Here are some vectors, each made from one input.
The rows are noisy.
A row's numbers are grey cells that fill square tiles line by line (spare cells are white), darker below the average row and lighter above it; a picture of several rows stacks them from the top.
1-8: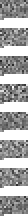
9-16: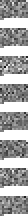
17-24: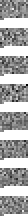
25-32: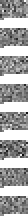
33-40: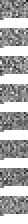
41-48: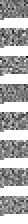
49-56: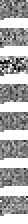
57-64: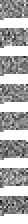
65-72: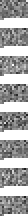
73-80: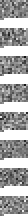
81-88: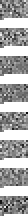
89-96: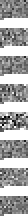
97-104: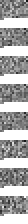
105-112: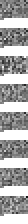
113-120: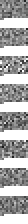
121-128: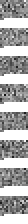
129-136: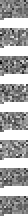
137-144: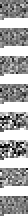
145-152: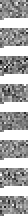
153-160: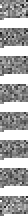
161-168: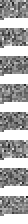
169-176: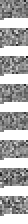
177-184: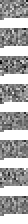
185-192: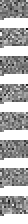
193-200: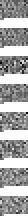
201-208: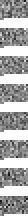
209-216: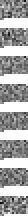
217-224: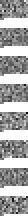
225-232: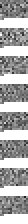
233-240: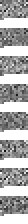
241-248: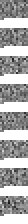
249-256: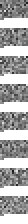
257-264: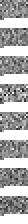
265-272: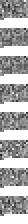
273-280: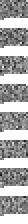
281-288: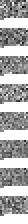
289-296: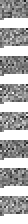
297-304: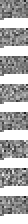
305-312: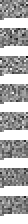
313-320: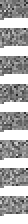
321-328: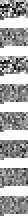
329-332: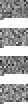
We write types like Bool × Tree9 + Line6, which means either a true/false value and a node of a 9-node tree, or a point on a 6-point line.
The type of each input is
List2(Line11).
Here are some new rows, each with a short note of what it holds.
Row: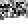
the empty list
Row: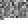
a list of two items
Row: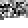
the empty list
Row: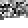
the empty list
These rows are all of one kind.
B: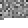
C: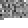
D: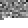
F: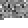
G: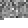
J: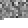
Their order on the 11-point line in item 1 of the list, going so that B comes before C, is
G, J, D, B, F, C.
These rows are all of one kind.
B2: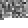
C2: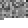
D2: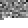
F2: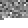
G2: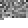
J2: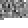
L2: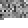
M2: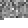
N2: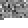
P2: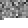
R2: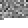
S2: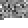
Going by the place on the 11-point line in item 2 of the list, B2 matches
D2, F2 and P2.
